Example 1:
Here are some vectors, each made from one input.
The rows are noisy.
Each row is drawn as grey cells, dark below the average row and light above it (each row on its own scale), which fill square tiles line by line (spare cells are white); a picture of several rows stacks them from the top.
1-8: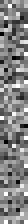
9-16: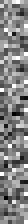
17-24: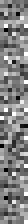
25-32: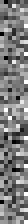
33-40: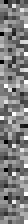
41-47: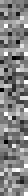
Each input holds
three true/false values.
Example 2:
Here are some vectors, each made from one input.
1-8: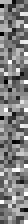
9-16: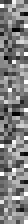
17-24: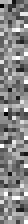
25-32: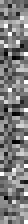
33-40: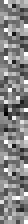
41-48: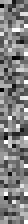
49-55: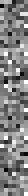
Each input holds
three true/false values.
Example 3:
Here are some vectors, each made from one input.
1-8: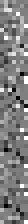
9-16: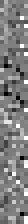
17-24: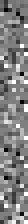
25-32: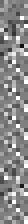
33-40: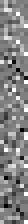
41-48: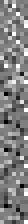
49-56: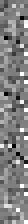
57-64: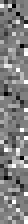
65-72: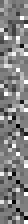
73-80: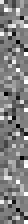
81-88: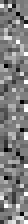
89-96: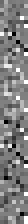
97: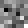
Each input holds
three true/false values.
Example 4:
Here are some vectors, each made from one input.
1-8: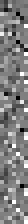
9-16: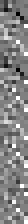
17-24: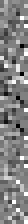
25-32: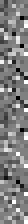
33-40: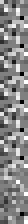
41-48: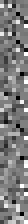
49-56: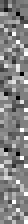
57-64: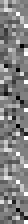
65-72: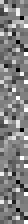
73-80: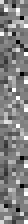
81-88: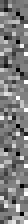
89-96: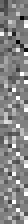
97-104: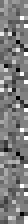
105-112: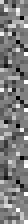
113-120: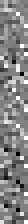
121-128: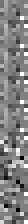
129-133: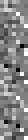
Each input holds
three true/false values.
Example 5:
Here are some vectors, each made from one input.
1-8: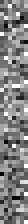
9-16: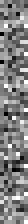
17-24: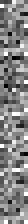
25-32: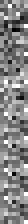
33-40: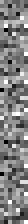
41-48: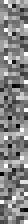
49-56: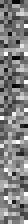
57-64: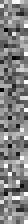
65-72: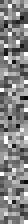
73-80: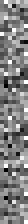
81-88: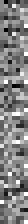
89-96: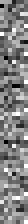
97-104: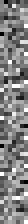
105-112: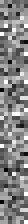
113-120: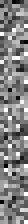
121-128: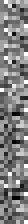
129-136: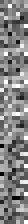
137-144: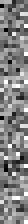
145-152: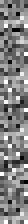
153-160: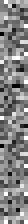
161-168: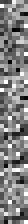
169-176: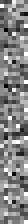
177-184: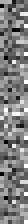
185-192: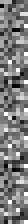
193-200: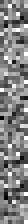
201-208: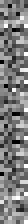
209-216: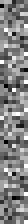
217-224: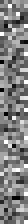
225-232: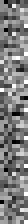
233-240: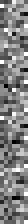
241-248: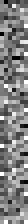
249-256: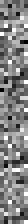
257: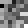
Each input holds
three true/false values.
